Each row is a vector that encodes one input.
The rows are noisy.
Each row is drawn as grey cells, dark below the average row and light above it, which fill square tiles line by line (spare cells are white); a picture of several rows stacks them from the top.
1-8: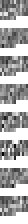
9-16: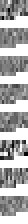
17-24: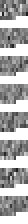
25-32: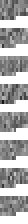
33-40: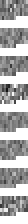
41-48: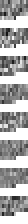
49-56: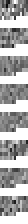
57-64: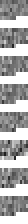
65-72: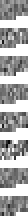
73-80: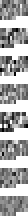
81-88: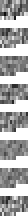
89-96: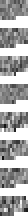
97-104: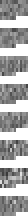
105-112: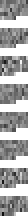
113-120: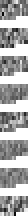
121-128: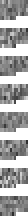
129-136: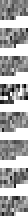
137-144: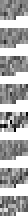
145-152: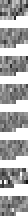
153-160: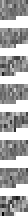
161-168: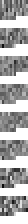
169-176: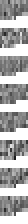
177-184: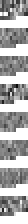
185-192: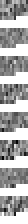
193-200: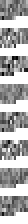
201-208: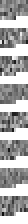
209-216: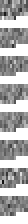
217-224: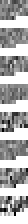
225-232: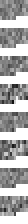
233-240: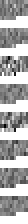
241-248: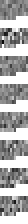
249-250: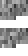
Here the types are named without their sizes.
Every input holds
either a point on a circle, or a list of points on a line.
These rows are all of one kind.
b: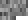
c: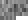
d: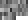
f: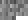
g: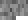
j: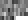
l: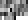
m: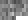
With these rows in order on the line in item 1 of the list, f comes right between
l and m.
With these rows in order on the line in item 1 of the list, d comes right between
b and g.
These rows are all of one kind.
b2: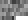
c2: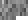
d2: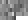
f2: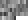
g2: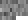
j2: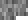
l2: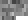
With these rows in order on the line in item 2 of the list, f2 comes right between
c2 and d2.
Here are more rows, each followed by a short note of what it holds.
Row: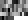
a list of two items
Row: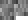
a list of two items
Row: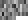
a point on a circle
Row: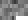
a list of two items
